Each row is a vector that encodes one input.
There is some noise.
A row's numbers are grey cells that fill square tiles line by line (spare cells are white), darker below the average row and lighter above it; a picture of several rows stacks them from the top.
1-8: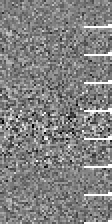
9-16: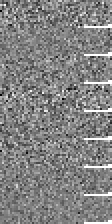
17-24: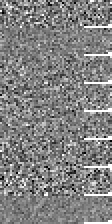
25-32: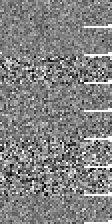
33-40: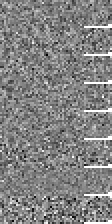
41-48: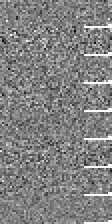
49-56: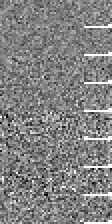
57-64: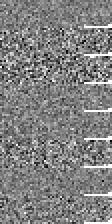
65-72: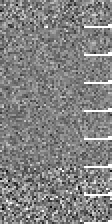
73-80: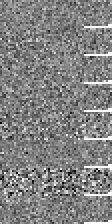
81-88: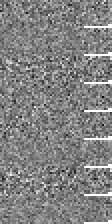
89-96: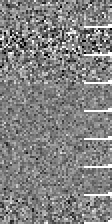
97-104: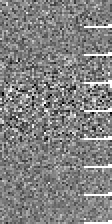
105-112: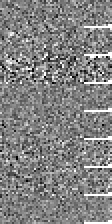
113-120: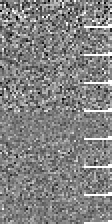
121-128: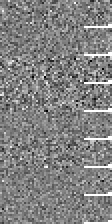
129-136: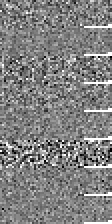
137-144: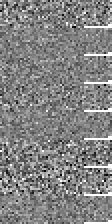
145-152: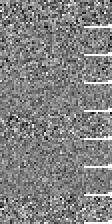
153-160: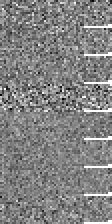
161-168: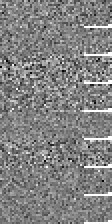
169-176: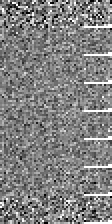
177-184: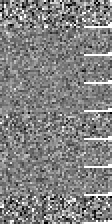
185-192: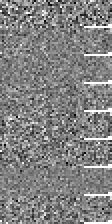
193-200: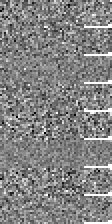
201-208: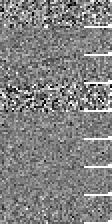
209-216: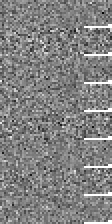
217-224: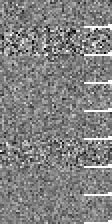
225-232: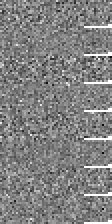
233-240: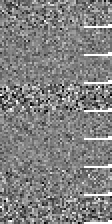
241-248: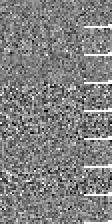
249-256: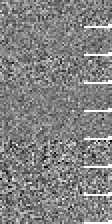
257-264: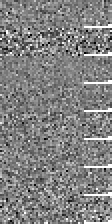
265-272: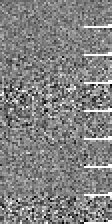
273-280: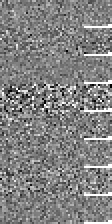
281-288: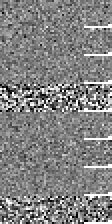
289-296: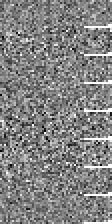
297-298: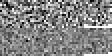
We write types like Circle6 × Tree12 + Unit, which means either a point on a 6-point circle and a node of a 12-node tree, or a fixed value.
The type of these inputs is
((Bool × Bool × Bool + Unit) × Line8 + Label7) × Label7 × Line7.
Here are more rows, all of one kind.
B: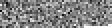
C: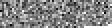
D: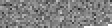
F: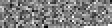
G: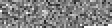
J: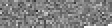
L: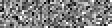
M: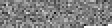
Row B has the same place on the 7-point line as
C and D.
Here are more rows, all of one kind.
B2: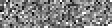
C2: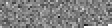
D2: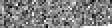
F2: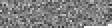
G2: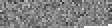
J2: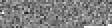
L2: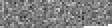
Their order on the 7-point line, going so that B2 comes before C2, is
B2, J2, F2, L2, C2, G2, D2.
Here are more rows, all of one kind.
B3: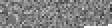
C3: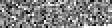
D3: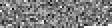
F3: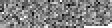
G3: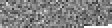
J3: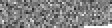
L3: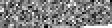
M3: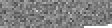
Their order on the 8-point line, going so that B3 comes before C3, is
J3, M3, B3, G3, C3, F3, L3, D3.
